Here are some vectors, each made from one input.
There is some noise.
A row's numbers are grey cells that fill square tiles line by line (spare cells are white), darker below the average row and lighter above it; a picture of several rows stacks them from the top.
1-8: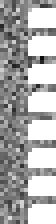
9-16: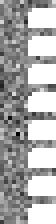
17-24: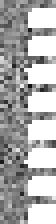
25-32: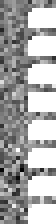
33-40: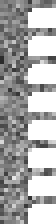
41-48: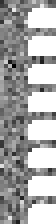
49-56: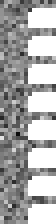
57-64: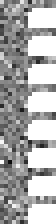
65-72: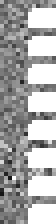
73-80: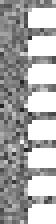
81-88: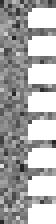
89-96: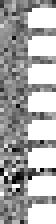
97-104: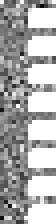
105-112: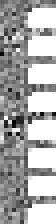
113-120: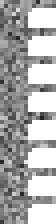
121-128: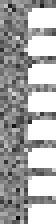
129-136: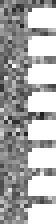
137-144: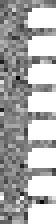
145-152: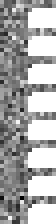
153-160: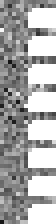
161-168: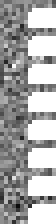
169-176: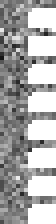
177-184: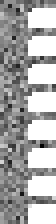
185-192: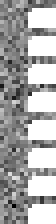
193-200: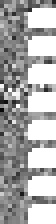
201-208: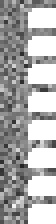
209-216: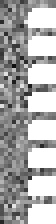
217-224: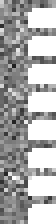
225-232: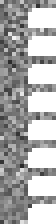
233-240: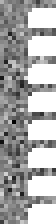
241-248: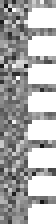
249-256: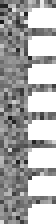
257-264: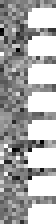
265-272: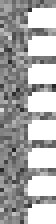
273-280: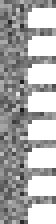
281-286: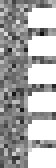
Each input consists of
a point on an 8-point line and a point on a 14-point line, together with either a point on a 5-point circle, or a fixed value.
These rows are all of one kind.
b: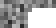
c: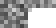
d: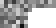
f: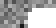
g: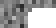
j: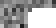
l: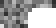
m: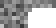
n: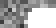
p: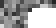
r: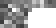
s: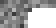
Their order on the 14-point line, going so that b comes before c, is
r, p, s, n, f, d, g, j, b, l, m, c.
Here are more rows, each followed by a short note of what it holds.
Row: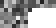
a point on a 5-point circle, a point on an 8-point line and a point on a 14-point line
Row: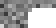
a point on an 8-point line and a point on a 14-point line
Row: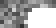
a point on an 8-point line and a point on a 14-point line
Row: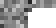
a point on a 5-point circle, a point on an 8-point line and a point on a 14-point line
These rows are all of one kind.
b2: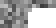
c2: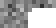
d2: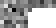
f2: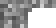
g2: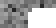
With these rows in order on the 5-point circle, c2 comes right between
b2 and g2.
